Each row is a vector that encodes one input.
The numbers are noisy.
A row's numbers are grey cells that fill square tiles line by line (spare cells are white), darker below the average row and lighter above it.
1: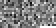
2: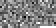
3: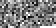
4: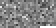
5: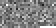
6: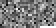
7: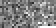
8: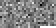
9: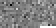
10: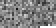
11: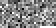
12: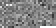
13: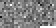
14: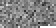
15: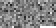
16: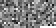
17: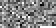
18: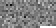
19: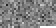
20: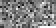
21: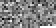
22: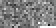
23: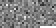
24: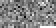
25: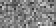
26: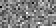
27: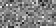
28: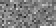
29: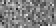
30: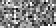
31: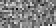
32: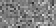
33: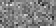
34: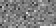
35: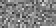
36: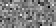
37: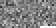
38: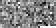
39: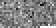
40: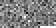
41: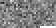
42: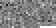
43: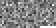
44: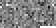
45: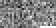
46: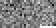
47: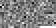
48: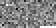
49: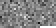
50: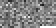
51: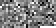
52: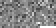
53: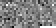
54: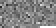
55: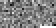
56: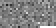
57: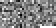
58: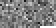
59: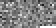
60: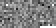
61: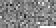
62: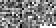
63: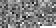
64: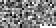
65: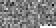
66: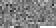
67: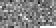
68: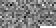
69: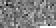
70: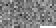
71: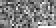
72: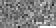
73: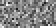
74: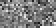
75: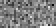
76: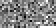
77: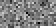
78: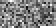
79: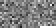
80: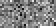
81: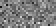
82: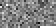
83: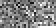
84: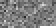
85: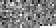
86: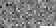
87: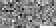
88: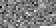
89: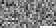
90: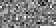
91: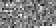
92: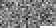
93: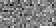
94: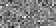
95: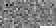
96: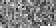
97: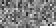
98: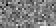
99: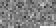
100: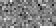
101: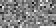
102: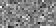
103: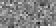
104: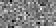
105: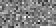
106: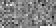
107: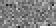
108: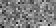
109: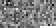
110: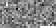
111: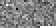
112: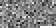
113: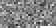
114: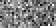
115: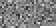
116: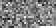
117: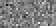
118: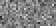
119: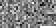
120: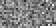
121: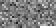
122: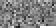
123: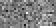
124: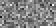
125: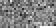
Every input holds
either one of 11 labels, or a point on a 5-point line and a node of a 10-node tree.
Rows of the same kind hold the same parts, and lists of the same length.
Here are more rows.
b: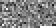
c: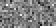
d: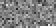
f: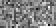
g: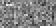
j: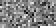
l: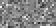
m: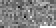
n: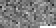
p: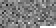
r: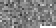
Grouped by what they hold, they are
b, f, m, n, p, r
c, d, g, j, l

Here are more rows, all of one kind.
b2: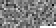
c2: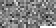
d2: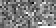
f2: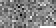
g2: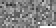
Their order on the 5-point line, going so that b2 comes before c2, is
b2, d2, f2, c2, g2.
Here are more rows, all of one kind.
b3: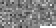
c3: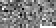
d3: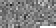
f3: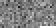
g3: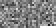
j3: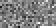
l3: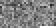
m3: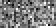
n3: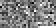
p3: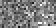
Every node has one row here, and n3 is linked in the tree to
c3, d3, g3, j3 and m3.
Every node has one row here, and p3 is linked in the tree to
c3.
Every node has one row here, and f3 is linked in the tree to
b3 and g3.
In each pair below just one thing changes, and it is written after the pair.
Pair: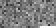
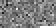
the node of the tree
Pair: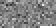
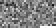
the place on the 5-point line
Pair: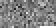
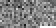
the place on the 5-point line
